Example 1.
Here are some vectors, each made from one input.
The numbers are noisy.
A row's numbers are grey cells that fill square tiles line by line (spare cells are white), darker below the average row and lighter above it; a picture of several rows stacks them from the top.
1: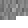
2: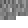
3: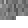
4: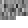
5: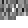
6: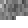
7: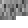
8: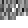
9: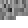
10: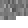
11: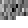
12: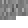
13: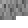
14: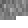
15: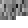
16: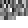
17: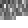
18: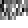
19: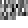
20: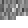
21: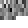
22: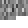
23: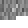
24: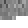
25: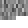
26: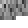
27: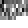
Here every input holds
a point on a 4-point line.
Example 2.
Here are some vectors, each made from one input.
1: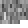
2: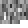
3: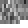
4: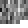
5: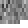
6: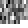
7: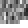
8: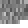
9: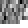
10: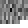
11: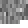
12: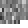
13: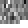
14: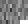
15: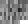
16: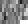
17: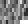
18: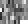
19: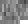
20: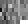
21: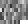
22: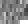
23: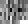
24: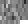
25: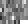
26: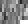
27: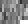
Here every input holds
a point on a 5-point line.
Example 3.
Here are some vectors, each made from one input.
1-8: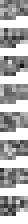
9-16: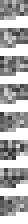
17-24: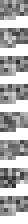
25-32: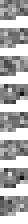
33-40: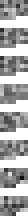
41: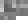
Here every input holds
a point on a 3-point line and a point on a 4-point line.
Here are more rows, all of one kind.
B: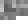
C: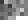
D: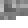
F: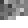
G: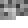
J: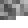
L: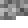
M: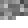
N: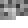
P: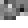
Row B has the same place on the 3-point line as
D and M.
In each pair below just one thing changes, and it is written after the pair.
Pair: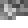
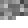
the place on the 3-point line
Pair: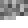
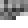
the place on the 4-point line
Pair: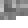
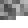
the place on the 3-point line
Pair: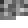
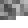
the place on the 4-point line
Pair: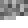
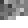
the place on the 3-point line
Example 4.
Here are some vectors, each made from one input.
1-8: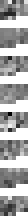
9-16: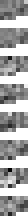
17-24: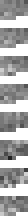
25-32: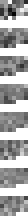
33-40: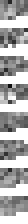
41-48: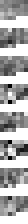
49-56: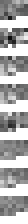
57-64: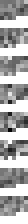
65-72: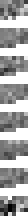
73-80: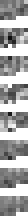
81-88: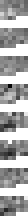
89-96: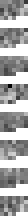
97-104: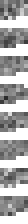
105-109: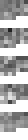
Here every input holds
a node of a 12-node tree.
